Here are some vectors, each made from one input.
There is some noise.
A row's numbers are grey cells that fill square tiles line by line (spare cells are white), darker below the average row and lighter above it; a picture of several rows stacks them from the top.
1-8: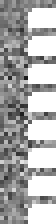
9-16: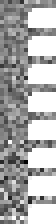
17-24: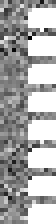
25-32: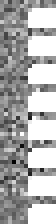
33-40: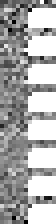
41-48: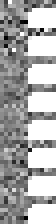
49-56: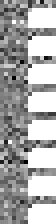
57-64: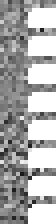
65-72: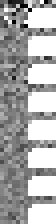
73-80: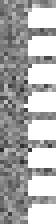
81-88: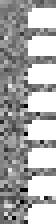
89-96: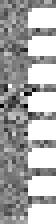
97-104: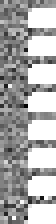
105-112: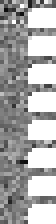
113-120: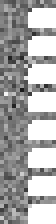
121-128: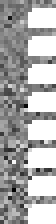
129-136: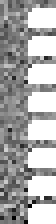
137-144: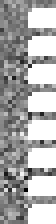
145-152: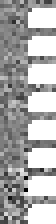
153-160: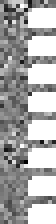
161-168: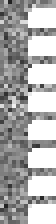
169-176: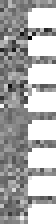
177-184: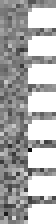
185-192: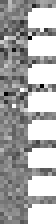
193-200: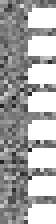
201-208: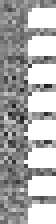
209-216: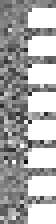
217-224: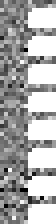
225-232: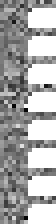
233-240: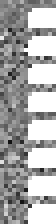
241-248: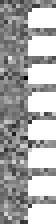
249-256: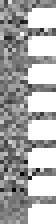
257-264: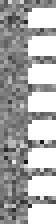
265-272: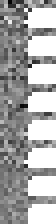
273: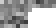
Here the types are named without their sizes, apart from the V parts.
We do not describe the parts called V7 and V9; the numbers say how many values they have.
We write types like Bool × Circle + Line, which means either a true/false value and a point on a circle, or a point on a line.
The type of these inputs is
Bool × Label + (Line + V7) × V9.
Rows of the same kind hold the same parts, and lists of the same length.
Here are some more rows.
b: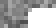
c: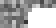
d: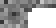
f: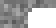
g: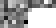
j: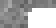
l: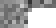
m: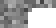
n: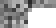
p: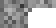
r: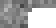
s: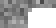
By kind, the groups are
b, m, n, p, s
c
d, f, g, j, l, r

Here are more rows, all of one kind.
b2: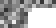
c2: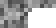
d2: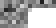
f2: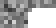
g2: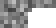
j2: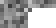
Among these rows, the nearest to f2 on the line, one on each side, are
b2 and g2.
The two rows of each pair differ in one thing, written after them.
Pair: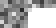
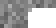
the value of V7
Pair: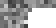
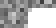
the value of V9
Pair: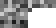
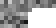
the value of V7
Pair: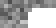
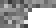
the value of V7
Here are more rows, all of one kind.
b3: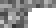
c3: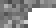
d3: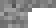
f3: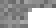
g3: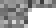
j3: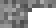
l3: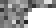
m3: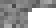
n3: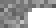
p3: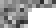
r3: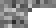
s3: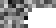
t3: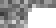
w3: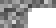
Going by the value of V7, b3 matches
l3, t3 and w3.
